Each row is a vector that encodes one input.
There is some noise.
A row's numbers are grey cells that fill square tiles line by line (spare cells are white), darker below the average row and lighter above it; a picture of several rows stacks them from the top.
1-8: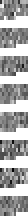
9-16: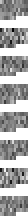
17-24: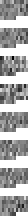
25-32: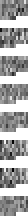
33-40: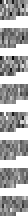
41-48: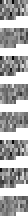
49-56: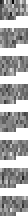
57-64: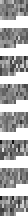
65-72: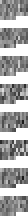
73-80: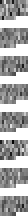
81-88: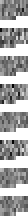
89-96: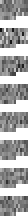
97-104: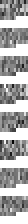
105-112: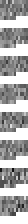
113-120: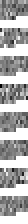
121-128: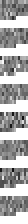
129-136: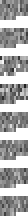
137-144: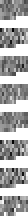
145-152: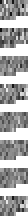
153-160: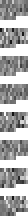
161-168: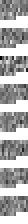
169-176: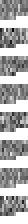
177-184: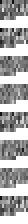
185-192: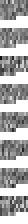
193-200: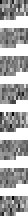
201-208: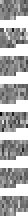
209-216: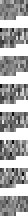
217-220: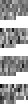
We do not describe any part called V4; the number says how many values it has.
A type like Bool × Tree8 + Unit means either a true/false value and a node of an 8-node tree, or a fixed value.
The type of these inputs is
Line7 × V4 + List3(Circle5).
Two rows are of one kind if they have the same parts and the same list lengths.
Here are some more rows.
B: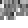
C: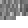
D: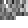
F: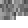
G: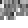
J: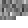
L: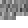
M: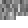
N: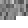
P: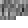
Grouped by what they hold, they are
B, G
C, M, N
D
F, L
J, P

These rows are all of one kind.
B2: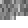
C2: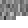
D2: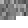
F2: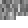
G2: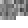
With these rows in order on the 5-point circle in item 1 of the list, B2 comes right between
D2 and F2.
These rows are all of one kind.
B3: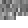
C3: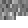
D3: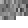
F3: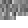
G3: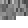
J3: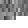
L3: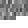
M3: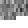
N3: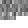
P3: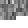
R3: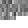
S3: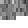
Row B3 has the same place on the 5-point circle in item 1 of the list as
C3, F3, N3 and R3.
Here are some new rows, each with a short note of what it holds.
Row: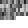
a point on a 7-point line and a value of V4
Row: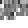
the empty list
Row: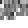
the empty list
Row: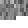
a list of three items
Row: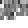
the empty list
